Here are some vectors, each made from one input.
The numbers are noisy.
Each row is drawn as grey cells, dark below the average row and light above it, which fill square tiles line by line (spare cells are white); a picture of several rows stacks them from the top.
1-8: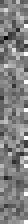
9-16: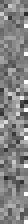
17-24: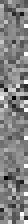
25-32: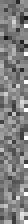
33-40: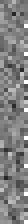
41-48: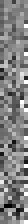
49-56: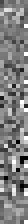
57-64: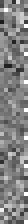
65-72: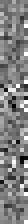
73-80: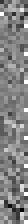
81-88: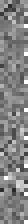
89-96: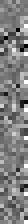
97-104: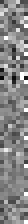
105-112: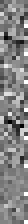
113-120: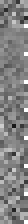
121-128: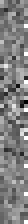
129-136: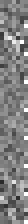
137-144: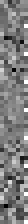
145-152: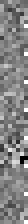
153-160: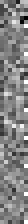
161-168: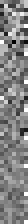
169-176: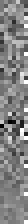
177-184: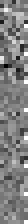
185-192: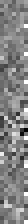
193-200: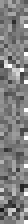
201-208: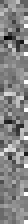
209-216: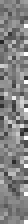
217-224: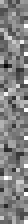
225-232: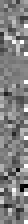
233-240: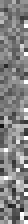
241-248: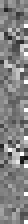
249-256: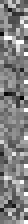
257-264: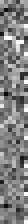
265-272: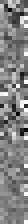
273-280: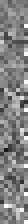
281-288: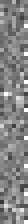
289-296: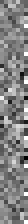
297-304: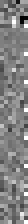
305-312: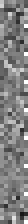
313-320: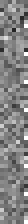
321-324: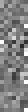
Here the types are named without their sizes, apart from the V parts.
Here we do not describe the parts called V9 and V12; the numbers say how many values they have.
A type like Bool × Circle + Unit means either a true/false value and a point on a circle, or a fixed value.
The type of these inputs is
((Bool × Bool × Bool × Bool + Unit) × V9 + Line × V12) × Line.
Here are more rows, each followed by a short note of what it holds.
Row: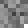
a point on a line, four true/false values and a value of V9
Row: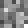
a point on a line and a value of V9
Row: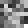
a point on a line, four true/false values and a value of V9
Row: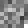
a point on a line, four true/false values and a value of V9
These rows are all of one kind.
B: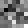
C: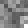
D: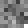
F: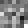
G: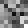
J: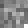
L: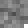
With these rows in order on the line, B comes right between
C and F.
